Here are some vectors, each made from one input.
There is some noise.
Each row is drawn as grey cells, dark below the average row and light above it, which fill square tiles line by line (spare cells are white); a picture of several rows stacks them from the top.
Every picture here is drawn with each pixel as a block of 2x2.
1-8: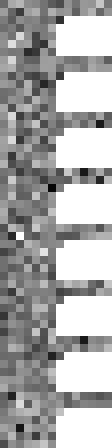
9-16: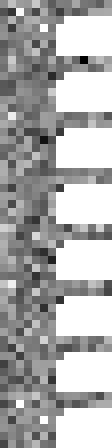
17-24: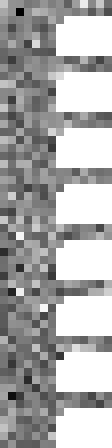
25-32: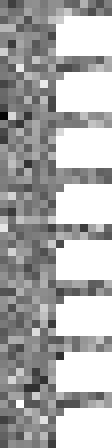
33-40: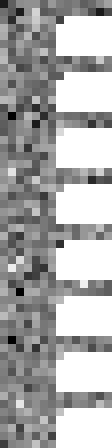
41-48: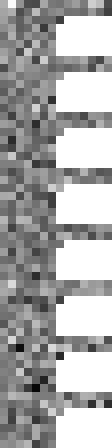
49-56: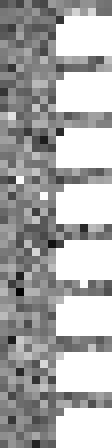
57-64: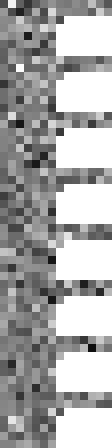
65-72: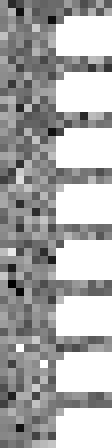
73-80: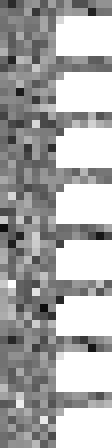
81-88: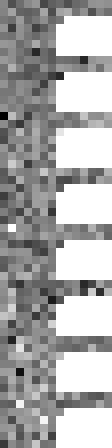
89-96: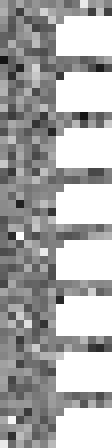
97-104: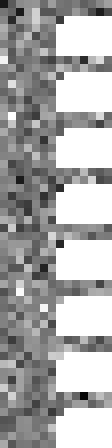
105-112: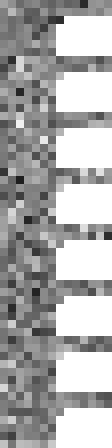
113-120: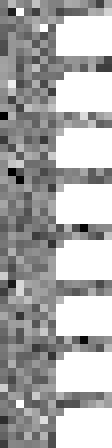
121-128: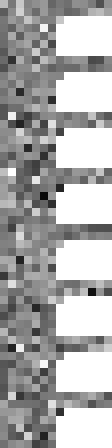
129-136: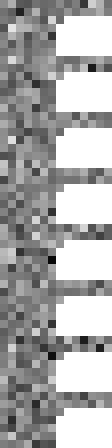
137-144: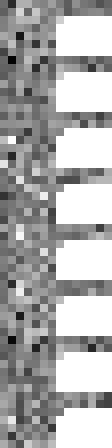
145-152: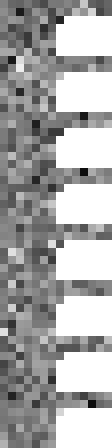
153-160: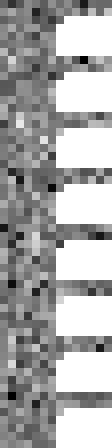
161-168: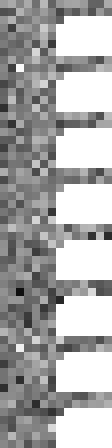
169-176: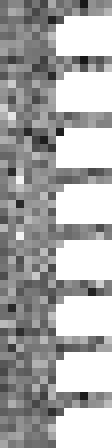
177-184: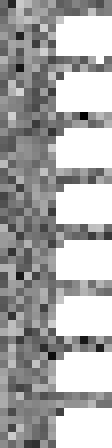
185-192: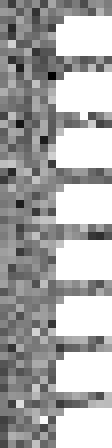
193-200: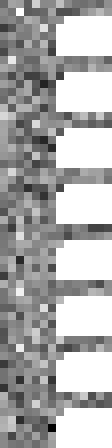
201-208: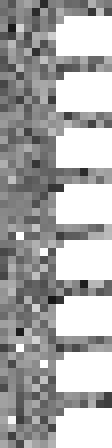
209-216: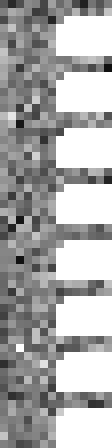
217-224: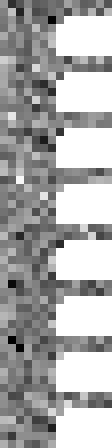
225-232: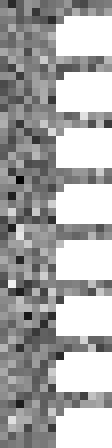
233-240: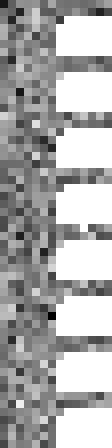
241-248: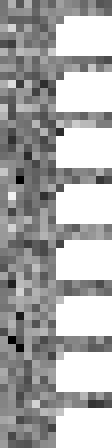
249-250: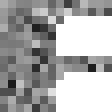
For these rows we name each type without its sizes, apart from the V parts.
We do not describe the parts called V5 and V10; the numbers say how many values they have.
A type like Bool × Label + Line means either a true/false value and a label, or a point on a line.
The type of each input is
Bool × Bool × Bool × V10 + List(Line) + V5 × V5.
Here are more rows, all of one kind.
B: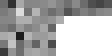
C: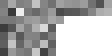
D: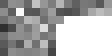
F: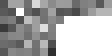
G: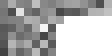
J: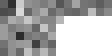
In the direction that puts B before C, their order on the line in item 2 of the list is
B, C, D, G, F, J.
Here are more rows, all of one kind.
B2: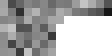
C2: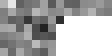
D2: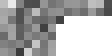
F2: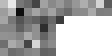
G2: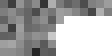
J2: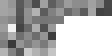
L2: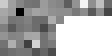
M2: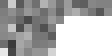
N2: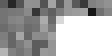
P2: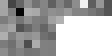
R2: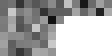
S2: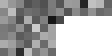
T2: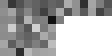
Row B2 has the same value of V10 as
D2, J2, S2 and T2.
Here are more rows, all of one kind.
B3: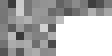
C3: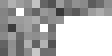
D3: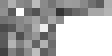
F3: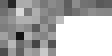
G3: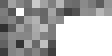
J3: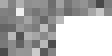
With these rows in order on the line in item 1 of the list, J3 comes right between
B3 and C3.
